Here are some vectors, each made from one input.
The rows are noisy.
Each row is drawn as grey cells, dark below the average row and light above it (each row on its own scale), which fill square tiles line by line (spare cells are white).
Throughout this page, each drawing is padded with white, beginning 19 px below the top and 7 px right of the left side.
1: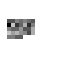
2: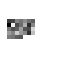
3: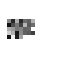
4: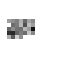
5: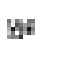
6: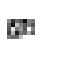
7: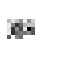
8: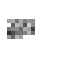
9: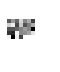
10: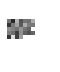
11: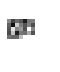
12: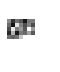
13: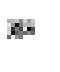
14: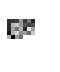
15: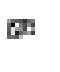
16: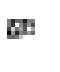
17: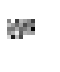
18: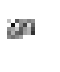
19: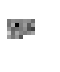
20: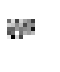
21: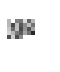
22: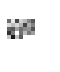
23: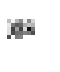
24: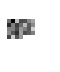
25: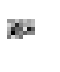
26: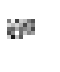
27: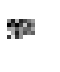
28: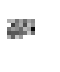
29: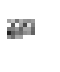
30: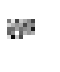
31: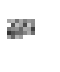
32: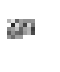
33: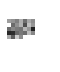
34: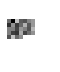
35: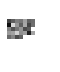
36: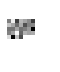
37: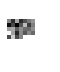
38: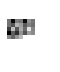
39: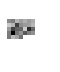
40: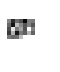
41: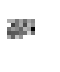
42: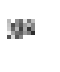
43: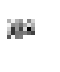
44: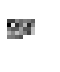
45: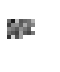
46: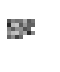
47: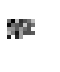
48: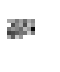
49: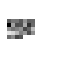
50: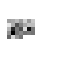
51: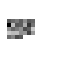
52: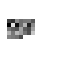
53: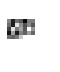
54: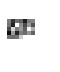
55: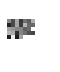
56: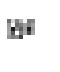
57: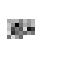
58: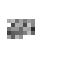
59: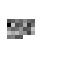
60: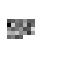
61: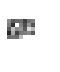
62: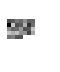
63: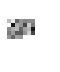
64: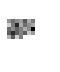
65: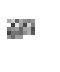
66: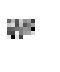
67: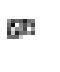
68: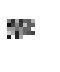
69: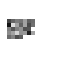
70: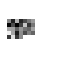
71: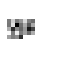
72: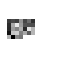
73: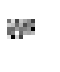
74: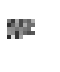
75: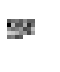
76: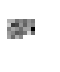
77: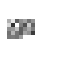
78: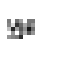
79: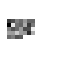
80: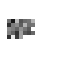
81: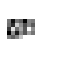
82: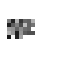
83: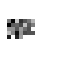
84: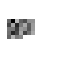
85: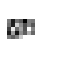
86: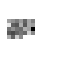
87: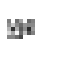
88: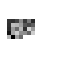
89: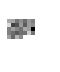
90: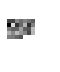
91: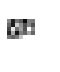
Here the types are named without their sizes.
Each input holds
three true/false values.
